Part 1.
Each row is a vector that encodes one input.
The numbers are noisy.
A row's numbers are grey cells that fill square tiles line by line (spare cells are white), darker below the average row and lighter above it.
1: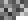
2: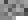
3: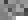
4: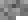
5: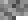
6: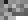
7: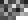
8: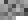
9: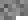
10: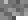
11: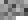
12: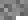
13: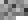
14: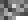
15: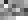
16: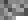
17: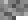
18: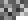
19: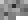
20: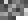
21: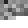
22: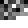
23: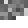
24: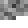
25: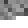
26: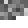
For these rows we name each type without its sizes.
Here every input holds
a point on a line.
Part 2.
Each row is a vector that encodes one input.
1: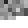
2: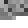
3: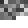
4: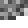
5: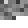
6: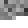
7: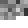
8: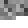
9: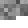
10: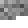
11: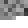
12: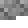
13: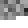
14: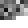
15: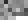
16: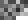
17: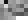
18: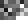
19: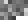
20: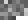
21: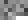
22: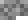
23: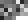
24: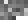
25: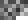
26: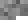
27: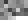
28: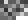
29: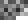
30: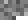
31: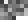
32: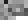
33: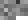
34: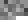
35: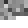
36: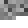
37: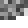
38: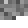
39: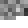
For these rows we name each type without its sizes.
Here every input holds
a point on a line.
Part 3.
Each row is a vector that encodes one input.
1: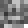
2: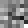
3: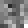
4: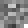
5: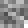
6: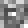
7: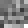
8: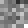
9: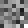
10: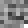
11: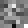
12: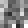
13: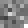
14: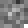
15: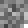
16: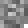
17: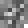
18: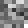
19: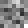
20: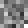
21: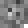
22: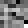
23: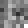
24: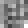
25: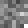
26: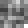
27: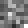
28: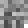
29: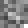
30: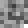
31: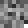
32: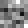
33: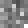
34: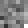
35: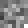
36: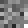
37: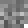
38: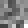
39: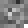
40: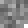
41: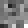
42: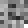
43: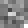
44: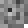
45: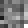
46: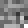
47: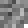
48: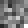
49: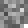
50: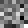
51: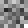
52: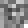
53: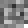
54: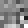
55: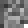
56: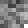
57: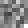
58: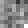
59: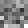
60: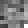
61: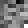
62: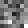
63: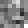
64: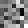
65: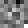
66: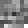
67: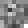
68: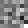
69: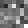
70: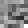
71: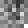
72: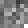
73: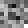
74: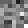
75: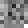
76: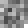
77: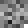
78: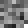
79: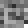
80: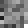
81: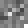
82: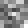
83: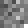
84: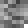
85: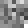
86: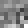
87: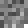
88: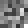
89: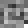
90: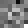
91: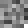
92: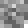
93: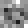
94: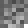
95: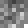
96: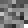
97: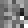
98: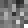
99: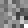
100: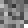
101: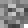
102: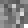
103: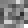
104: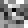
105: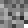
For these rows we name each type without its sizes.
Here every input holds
a point on a line.
